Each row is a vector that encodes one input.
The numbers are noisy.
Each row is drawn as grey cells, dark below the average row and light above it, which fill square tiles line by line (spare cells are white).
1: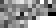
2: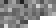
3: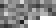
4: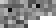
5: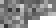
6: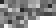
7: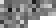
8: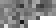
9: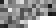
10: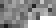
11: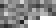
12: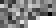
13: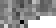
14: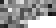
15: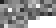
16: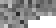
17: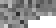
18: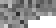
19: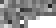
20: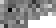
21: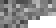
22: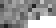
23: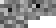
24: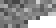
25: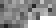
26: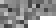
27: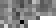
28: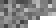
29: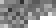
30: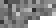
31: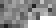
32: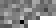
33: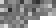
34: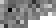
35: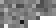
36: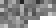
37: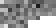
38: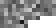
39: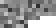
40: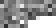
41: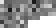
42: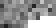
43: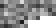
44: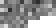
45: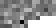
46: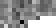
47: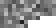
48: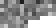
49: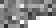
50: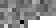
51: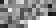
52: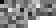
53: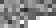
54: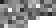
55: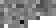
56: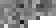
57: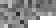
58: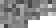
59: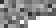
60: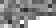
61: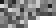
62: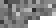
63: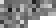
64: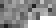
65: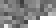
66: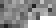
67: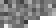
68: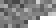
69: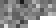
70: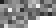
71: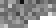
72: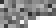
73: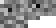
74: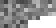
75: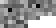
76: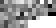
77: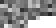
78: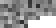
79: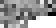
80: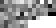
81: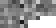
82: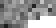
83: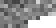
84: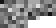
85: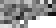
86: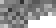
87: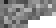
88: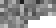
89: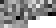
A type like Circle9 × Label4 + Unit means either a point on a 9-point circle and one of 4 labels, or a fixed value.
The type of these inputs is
(Bool × Bool × Bool × Bool + Unit) × Line4.
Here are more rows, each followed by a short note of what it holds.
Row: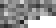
a point on a 4-point line
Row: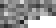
a point on a 4-point line
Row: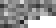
a point on a 4-point line
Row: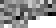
a point on a 4-point line and four true/false values
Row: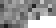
a point on a 4-point line
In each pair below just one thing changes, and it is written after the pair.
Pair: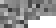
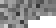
one of the four true/false values
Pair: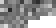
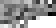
the place on the 4-point line
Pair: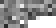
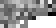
the place on the 4-point line
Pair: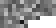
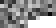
the place on the 4-point line
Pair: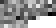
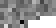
the place on the 4-point line
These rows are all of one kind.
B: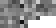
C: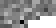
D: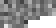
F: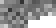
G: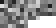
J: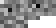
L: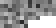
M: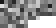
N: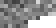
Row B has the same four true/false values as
G, M and N.
